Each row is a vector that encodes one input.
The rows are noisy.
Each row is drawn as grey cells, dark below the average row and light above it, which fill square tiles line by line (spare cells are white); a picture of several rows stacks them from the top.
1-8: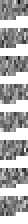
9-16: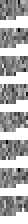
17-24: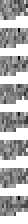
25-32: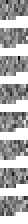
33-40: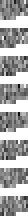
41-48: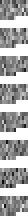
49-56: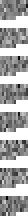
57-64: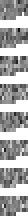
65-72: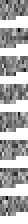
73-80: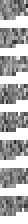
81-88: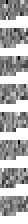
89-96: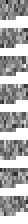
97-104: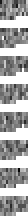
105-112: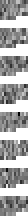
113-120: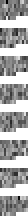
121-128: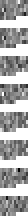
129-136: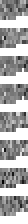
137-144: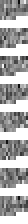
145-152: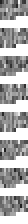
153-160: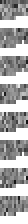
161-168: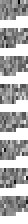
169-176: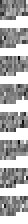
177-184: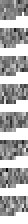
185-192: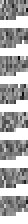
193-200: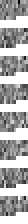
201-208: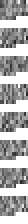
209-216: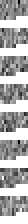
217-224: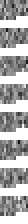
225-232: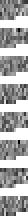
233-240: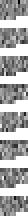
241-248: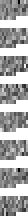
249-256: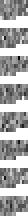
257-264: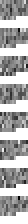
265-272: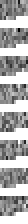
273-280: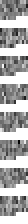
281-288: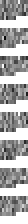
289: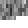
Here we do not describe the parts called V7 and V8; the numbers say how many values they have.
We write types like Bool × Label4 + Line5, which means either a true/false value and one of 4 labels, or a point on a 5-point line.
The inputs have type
(Line6 + V7) × V8 + List2(Line9).
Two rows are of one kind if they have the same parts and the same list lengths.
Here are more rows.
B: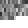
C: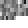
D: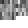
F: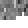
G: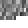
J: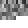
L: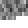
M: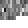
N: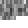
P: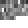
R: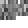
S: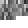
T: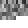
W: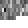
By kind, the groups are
B, D, M, P, R, S, W
C, G
F
J, T
L, N

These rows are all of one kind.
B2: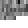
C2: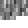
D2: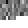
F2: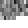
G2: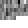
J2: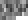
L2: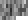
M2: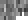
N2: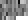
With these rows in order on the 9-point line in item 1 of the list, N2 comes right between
D2 and G2.
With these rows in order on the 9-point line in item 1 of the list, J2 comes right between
L2 and M2.
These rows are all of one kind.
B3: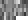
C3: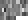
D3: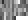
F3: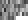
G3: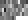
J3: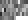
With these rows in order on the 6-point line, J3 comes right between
F3 and G3.
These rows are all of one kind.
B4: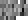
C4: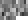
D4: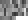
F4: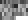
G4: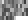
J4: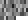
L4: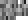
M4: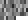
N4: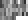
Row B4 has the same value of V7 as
L4 and N4.
